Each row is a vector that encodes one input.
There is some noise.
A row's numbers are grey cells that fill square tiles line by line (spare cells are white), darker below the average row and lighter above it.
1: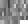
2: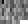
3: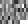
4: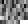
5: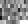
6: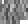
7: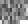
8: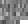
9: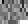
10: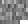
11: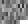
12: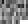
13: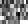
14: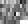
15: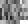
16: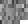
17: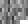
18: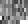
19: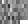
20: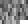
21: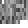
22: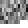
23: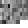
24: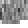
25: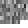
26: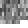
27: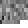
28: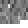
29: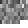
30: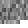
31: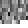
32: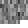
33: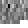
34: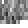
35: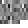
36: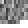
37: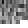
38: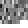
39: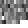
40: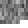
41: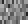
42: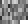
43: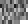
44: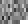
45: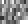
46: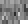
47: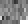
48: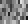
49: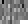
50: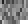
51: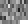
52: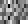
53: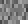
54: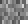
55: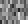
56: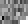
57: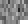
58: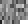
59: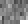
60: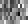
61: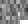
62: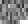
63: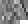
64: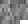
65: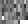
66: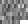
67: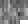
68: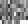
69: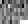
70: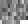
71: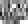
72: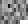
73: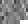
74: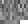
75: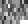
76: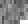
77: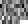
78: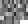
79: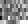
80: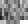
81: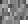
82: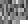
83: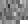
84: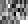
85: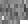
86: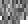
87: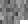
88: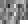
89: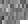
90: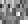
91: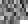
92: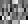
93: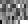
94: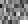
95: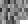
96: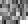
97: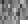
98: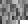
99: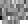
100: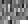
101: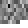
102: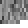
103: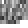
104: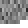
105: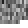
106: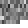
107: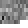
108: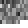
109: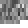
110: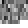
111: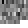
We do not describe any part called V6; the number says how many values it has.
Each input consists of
a value of V6, together with either a point on an 8-point circle, or four true/false values.
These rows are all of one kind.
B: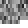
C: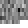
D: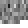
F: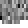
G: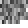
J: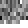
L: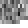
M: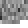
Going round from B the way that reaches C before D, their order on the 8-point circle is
B, C, D, F, J, G, L, M.
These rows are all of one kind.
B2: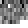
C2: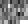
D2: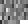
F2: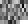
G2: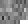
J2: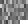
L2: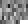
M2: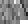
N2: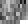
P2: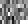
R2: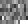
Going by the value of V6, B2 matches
C2 and N2.
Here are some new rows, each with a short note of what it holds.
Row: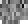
a point on an 8-point circle and a value of V6
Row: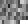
a point on an 8-point circle and a value of V6
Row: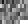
four true/false values and a value of V6
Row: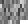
a point on an 8-point circle and a value of V6
